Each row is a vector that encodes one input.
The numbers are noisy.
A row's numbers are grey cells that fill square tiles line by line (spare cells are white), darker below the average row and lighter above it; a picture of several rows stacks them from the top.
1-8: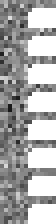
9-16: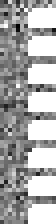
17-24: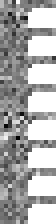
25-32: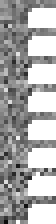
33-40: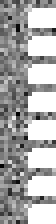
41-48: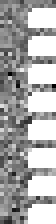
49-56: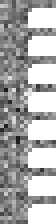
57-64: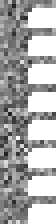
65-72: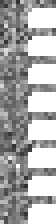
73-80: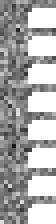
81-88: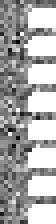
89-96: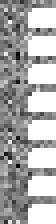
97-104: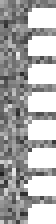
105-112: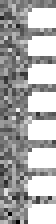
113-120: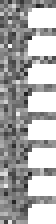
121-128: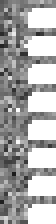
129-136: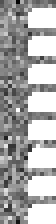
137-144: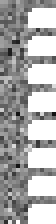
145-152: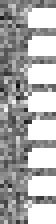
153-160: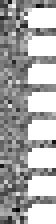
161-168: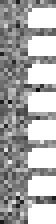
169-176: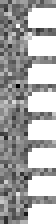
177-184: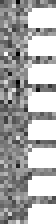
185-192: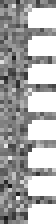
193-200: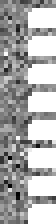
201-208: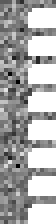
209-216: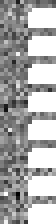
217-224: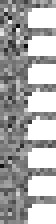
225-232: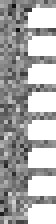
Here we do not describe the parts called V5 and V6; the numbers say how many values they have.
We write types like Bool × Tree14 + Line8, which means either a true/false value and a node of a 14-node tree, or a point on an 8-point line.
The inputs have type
Bool × V5 × V6 + List2(Line4).
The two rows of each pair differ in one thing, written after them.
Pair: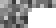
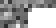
the value of V6
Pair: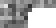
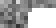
the true/false value
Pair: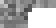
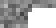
the value of V6
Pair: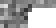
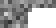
the true/false value
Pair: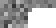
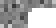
the true/false value
